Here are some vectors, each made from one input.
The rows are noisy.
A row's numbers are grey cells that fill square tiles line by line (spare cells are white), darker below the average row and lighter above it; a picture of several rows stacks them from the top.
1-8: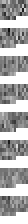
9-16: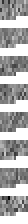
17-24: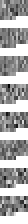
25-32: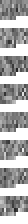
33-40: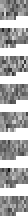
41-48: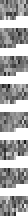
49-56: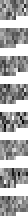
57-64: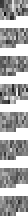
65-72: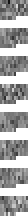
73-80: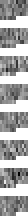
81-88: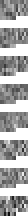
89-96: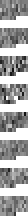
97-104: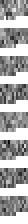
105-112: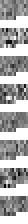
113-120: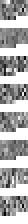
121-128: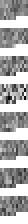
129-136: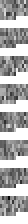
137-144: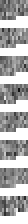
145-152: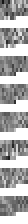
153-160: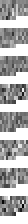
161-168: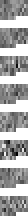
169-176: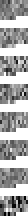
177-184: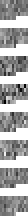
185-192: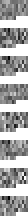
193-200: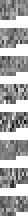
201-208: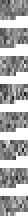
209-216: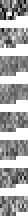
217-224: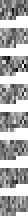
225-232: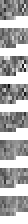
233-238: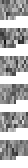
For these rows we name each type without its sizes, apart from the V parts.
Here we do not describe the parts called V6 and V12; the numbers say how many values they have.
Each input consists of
either a true/false value, a value of V6 and a value of V12, or a list of points on a line.
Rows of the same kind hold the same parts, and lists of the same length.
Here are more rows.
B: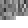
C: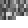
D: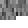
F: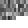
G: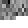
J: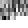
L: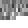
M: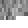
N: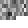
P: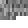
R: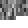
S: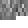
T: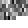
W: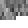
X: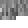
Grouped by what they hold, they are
B, L, M
C, F, G
D, N, P, R, S, T, W, X
J

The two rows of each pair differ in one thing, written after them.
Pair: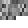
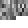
the value of V12
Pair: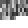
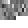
the true/false value
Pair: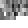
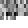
the true/false value
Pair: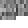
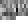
the value of V12
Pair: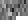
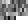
the value of V6
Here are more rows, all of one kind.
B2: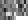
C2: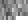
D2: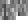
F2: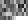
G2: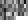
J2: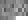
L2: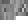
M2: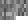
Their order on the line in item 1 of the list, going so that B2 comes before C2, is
F2, B2, L2, J2, M2, C2, G2, D2.
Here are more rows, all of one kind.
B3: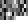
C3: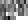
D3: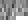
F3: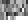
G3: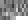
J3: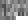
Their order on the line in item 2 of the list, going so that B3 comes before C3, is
G3, D3, B3, F3, C3, J3.
